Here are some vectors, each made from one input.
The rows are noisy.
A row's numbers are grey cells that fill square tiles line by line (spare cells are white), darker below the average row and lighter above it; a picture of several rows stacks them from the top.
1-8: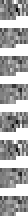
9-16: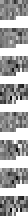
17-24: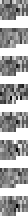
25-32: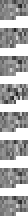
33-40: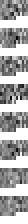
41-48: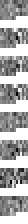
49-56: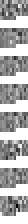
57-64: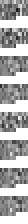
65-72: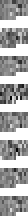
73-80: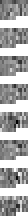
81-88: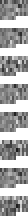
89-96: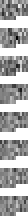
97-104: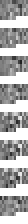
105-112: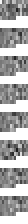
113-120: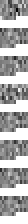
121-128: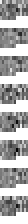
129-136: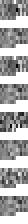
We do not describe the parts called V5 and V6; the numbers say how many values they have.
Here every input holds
either a fixed value, or a node of a 7-node tree and a value of V5, or a true/false value and a value of V6.
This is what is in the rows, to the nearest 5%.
About 5% of them hold a fixed value. About 55% of them hold a node of a 7-node tree and a value of V5. The rest hold a true/false value and a value of V6.
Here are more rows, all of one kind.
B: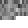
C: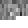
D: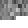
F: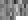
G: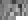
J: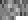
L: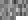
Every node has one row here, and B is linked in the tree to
J.
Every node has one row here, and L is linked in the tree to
D and F.
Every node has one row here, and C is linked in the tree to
D and G.
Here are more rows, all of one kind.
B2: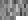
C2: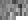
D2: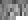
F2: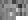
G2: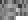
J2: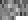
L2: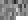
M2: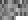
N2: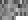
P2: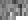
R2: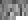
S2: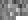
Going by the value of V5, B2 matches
D2, J2 and R2.
